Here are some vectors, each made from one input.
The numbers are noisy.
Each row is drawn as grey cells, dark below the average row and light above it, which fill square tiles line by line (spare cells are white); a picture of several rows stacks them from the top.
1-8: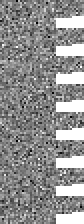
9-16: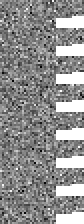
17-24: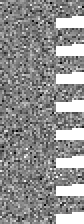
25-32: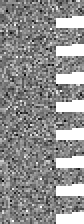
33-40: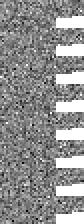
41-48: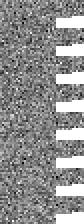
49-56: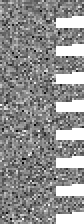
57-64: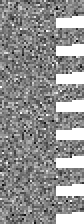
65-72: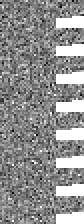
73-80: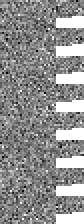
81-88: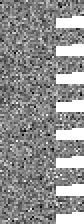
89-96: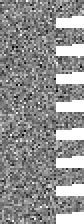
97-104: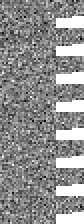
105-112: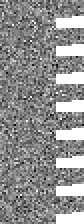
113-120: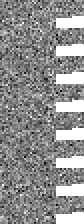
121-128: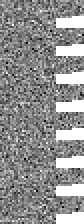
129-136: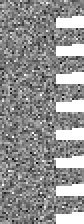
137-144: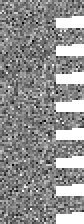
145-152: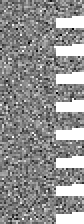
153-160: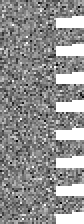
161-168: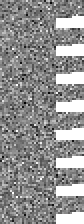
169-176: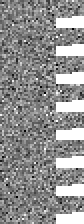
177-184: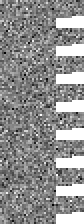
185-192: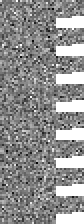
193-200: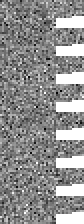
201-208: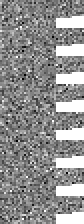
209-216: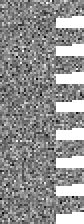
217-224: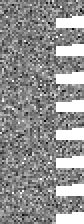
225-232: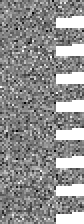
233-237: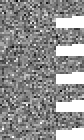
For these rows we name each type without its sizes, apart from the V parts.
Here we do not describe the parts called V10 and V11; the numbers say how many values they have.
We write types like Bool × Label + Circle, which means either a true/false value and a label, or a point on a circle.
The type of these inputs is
Bool × Bool × Bool × (Tree + V10) × V11.
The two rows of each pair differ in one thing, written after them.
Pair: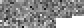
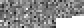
the value of V11
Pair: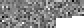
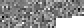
the value of V10
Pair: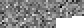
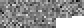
one of the three true/false values
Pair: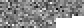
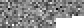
the value of V10
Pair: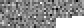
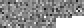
the value of V11
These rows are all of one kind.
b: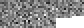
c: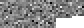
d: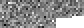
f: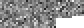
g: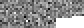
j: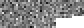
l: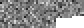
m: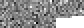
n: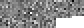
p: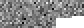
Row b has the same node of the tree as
j and n.
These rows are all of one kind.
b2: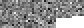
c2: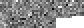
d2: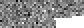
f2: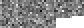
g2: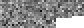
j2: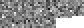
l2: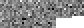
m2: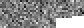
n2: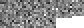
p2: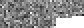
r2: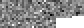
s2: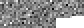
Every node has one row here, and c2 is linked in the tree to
l2, m2 and s2.
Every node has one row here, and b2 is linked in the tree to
g2 and l2.
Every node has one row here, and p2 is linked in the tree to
s2.
